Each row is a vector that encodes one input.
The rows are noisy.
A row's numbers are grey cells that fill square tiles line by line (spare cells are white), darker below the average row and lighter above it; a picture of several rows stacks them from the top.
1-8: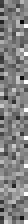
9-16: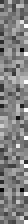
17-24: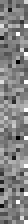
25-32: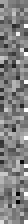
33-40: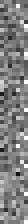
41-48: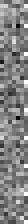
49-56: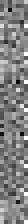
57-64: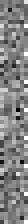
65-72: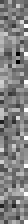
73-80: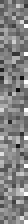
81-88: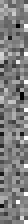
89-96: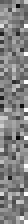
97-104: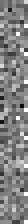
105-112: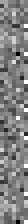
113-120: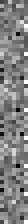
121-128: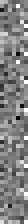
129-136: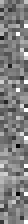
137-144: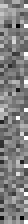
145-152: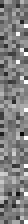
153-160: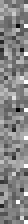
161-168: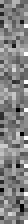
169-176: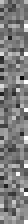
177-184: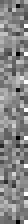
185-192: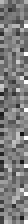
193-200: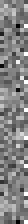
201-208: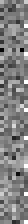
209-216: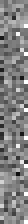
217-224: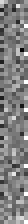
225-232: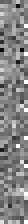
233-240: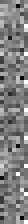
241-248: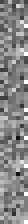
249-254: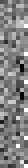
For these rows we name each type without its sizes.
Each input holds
either a point on a circle, or a fixed value.
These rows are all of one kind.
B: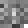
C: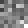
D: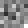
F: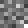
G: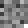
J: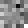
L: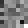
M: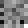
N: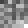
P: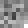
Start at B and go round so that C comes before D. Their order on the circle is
B, J, F, C, N, P, D, M, L, G.
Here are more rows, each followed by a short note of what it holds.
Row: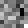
a fixed value
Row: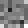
a point on a circle
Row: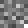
a point on a circle
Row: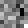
a fixed value
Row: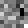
a fixed value
